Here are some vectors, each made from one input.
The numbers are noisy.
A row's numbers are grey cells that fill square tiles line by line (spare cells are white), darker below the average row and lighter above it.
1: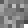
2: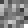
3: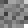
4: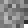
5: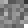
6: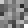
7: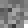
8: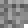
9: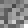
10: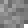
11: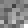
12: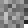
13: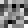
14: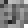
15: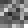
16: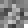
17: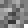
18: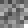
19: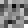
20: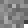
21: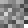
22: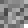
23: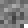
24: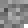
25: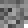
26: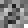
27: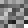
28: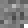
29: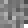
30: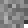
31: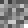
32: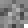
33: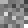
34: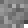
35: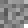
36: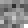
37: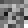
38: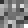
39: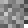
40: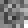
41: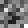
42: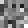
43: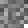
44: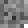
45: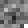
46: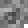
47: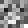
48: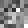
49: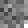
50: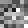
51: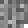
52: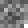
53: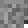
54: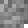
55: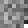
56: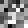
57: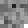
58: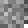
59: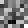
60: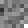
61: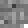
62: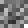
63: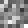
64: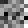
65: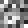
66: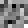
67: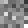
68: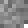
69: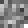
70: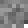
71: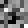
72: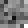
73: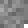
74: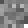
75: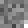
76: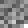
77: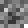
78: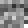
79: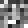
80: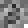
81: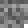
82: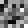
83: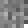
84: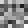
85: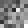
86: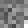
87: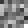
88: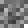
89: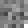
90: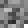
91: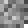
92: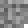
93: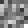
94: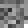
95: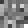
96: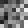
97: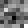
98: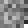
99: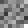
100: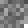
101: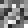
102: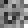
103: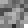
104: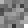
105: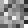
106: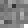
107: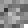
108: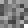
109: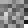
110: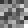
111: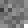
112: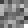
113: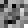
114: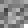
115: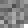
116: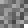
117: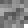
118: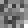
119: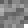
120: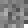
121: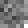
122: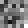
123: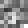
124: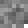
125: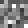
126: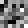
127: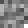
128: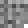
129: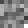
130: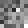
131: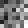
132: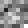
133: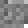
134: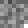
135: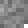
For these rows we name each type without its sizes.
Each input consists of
either a fixed value, or four true/false values.
